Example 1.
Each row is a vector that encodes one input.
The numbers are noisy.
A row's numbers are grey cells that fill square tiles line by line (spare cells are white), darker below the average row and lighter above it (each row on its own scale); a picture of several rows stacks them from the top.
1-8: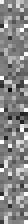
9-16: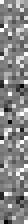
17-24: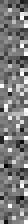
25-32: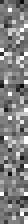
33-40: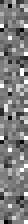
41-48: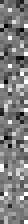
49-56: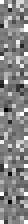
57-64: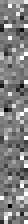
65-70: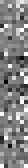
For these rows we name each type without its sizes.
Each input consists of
a list of points on a line.
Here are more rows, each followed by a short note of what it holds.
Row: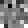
the empty list
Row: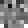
the empty list
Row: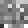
a list of two items
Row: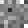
a list of two items
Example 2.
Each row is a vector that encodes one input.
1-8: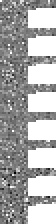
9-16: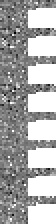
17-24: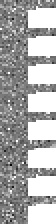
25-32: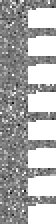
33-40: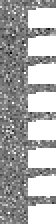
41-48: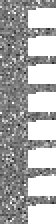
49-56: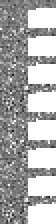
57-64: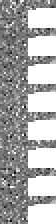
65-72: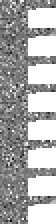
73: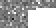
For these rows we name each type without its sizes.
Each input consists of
either a point on a line, or a node of a tree.
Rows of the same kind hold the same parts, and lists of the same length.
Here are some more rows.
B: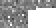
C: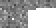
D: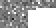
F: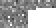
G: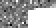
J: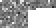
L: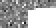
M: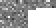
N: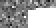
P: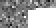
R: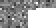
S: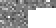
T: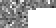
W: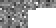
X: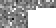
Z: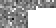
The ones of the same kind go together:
B, D, F, J, M, S, T, X, Z
C, G, L, N, P, R, W

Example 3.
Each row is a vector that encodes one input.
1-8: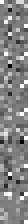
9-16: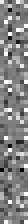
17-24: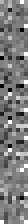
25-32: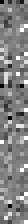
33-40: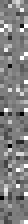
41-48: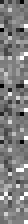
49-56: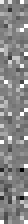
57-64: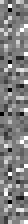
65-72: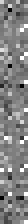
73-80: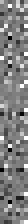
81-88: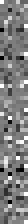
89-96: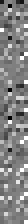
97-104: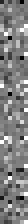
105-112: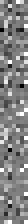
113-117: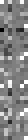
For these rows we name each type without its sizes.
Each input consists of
a list of points on a line.
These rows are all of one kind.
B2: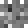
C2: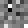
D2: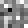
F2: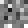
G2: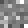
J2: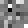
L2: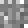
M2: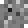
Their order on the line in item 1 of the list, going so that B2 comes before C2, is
L2, B2, D2, G2, J2, C2, M2, F2.
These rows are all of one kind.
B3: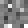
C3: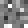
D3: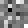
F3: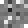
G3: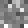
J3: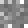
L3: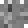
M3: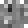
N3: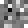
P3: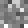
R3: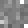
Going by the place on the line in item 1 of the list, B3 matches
C3, G3, N3 and P3.
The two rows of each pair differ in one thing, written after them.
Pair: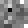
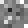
the place on the line in item 2 of the list
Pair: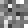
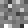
the place on the line in item 1 of the list
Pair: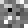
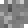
the place on the line in item 1 of the list
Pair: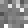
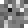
the place on the line in item 2 of the list
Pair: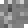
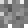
the place on the line in item 2 of the list
